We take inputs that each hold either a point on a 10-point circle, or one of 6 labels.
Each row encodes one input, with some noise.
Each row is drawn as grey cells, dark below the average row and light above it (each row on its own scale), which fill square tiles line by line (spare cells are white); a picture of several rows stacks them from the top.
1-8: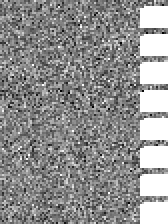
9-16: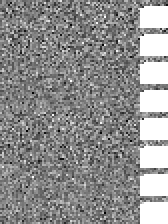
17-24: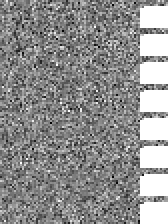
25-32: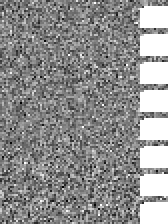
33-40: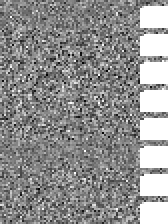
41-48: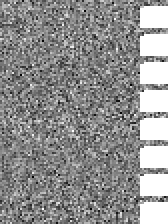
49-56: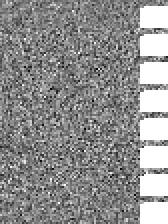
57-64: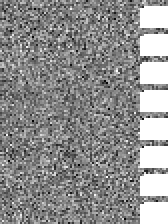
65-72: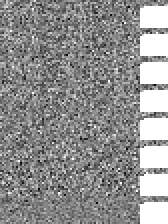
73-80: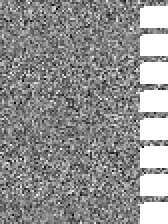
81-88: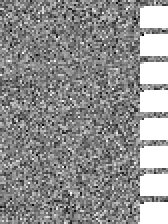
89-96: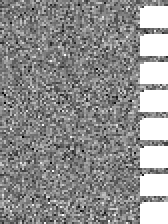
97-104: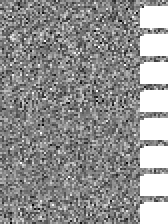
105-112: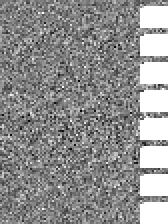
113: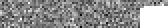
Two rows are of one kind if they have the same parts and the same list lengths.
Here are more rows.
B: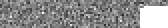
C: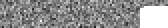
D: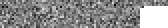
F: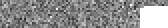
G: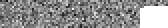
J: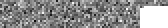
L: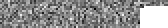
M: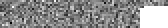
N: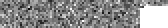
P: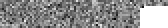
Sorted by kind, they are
B, F, J
C, D, G, L, M, N, P

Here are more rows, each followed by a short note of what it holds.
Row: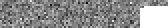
a point on a 10-point circle
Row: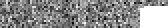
one of 6 labels
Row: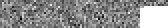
one of 6 labels
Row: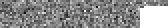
a point on a 10-point circle
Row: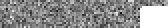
one of 6 labels
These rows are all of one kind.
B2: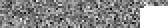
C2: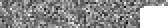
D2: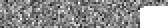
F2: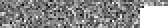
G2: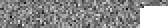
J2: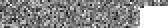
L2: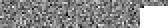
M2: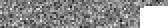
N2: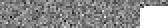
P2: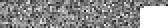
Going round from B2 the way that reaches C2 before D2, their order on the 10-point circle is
B2, C2, P2, F2, M2, J2, L2, G2, D2, N2.
